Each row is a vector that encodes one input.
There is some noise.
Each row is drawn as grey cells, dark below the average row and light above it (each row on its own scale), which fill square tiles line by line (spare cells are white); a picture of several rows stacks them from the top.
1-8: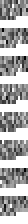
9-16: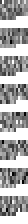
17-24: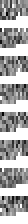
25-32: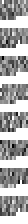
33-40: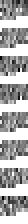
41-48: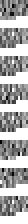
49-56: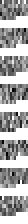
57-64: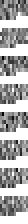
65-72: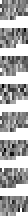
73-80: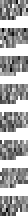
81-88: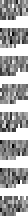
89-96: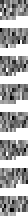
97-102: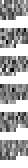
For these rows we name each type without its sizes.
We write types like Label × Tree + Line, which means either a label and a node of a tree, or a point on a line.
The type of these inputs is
List(Line).
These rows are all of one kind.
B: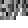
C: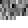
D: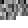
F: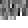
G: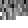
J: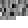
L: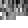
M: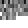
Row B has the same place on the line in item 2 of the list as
F and L.
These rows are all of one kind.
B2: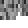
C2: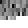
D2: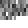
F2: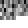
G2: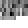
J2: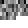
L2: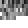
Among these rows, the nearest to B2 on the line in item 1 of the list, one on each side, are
J2 and L2.
